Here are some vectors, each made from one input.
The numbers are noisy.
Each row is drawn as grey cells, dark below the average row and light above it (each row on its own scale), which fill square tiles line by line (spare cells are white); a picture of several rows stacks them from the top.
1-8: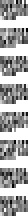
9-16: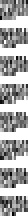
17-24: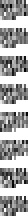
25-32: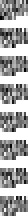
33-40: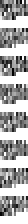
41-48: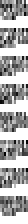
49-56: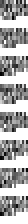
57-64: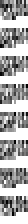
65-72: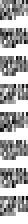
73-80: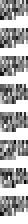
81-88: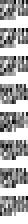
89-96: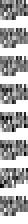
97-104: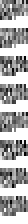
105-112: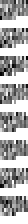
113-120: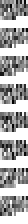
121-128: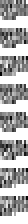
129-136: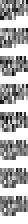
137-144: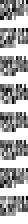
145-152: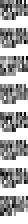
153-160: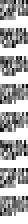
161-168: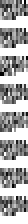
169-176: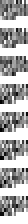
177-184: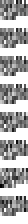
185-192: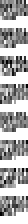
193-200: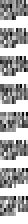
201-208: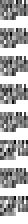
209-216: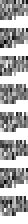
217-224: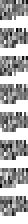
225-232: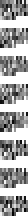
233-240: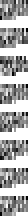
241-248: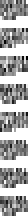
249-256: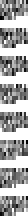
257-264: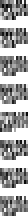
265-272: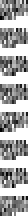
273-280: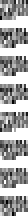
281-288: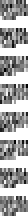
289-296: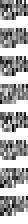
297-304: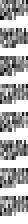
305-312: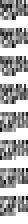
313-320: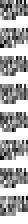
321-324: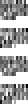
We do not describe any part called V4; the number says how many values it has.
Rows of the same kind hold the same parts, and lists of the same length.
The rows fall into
2 kinds.
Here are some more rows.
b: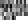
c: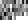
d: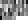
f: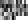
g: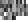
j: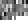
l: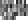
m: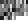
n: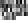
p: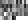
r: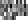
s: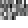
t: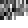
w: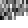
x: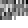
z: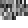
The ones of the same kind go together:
b, f, g, l, n, p, r, s, z
c, d, j, m, t, w, x

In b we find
a point on each of four 5-point lines and a value of V4.
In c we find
a point on a 9-point line.
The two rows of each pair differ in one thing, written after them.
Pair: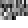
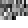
the place on one of the four 5-point lines
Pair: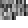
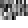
the place on one of the four 5-point lines
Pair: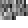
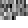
the value of V4
